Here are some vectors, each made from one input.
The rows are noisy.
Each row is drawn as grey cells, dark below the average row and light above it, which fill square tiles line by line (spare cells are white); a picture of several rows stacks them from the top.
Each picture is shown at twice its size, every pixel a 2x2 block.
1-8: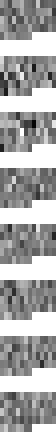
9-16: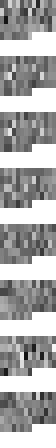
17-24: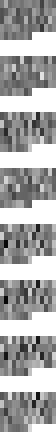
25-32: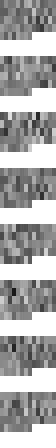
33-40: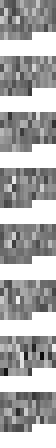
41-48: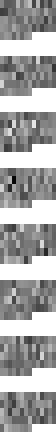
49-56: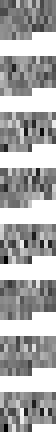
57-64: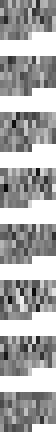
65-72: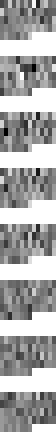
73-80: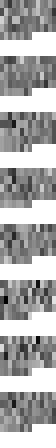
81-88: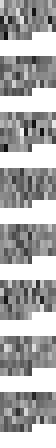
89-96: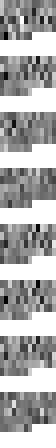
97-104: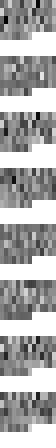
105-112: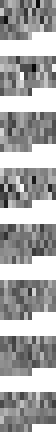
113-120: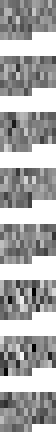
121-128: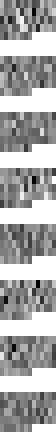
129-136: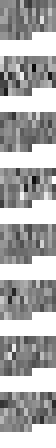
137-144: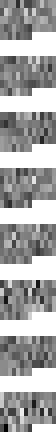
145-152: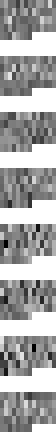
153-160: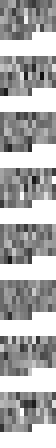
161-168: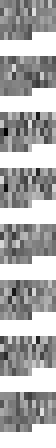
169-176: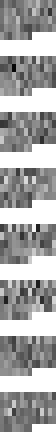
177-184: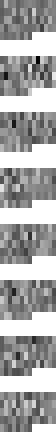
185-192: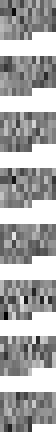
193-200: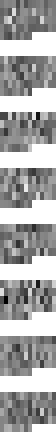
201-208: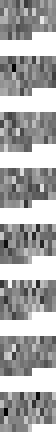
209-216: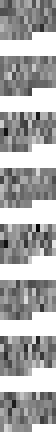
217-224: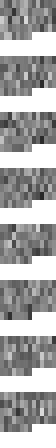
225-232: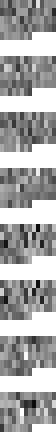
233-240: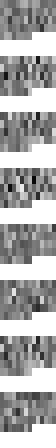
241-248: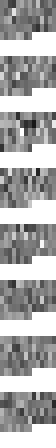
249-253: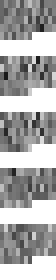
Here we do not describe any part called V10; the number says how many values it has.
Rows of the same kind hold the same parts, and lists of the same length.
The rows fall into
3 kinds.
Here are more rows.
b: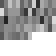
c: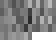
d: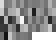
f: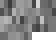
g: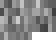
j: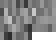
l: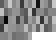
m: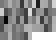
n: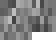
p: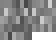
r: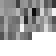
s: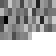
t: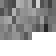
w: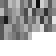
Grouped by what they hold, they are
b, l, m, s, w
c, f, g, j, n, p, t
d, r

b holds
a value of V10.
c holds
a point on a 9-point line and four true/false values.
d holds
a point on a 6-point line.
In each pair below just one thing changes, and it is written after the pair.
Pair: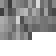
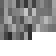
the place on the 9-point line
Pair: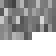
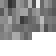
one of the four true/false values
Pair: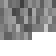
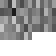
the place on the 9-point line
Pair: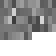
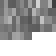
one of the four true/false values
